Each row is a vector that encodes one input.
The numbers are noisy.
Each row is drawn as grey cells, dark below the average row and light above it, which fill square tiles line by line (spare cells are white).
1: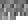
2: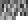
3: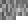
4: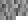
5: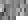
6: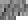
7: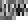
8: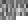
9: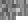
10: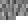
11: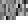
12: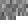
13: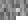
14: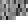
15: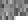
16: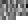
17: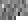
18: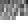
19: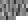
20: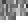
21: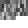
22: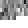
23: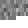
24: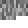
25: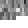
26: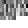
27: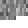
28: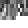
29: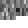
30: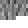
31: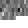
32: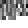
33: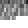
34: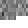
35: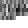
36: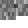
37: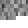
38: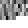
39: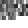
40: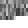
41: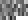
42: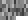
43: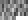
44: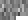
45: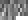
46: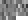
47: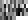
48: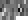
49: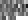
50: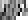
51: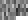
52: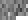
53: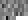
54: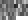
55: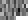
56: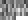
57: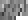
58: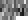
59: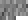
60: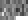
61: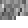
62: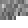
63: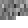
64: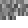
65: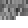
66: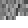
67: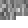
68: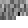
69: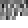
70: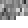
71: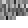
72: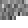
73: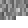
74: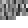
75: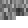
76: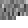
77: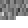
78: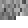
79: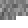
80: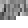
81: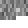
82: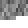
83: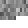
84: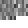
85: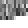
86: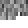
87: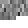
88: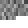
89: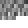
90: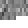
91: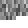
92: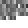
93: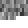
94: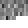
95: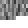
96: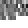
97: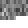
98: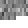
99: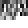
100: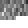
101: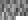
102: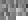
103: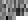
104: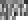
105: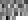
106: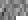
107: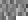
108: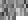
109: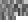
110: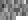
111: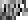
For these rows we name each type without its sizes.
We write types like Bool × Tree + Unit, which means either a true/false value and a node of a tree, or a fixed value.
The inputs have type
Label + Tree.
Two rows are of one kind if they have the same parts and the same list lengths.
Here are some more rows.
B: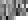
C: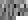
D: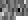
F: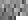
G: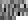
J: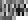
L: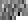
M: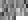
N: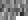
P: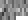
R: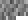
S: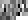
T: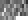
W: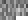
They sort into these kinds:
B, D, J, N, T
C, F, G, L, M, P, R, S, W

